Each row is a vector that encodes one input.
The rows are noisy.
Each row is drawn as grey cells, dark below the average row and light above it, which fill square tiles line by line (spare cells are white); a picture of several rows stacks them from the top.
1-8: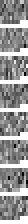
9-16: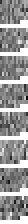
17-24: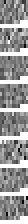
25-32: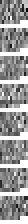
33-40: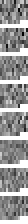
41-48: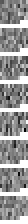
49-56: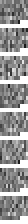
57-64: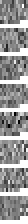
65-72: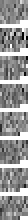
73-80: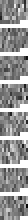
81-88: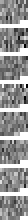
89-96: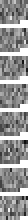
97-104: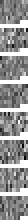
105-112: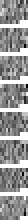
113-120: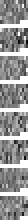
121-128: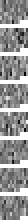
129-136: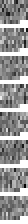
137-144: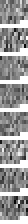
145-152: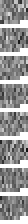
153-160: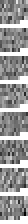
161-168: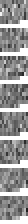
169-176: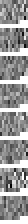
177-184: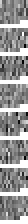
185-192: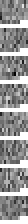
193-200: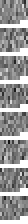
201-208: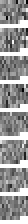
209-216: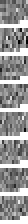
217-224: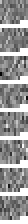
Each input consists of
a point on a 5-point line, together with either one of 4 labels, or three true/false values.
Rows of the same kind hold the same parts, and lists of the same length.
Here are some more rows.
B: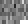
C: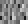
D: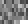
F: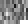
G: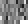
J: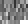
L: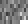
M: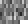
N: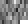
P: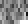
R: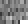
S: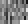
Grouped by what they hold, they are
B, D, F, J, L, M, N, P, R
C, G, S

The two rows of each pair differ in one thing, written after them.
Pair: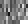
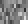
the place on the 5-point line
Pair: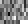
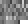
the place on the 5-point line
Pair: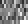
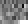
one of the three true/false values
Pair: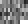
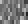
one of the three true/false values
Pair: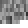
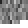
one of the three true/false values
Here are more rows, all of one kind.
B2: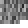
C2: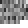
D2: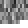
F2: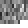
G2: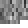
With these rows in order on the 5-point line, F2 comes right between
B2 and G2.
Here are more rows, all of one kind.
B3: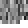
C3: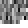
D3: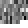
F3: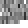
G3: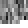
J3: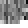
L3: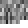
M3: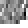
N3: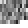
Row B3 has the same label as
C3, D3 and G3.
